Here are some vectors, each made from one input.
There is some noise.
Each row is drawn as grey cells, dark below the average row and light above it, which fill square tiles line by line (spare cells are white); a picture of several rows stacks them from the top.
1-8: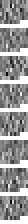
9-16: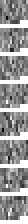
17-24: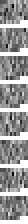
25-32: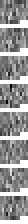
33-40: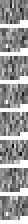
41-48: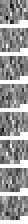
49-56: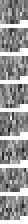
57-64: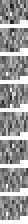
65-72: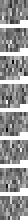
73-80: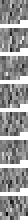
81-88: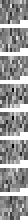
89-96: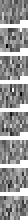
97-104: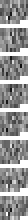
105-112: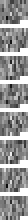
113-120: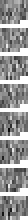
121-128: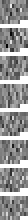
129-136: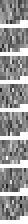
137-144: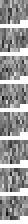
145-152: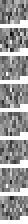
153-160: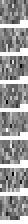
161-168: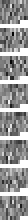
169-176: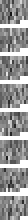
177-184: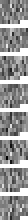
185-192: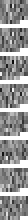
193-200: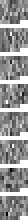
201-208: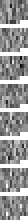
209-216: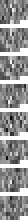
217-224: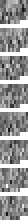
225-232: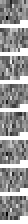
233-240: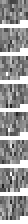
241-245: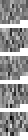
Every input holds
a true/false value, together with a list of up to two points on a 6-point line.
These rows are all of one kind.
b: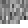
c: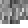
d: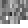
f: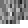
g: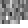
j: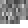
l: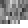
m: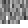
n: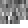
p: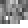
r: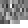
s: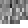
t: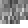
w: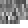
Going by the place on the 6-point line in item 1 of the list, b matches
c, m, s and t.
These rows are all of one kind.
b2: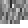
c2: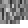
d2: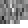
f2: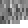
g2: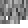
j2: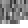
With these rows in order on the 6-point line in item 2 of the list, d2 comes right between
c2 and j2.
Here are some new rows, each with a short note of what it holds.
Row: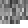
a true/false value, together with a list of one item
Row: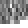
a true/false value, together with a list of two items
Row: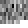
a true/false value, together with the empty list
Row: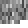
a true/false value, together with a list of two items
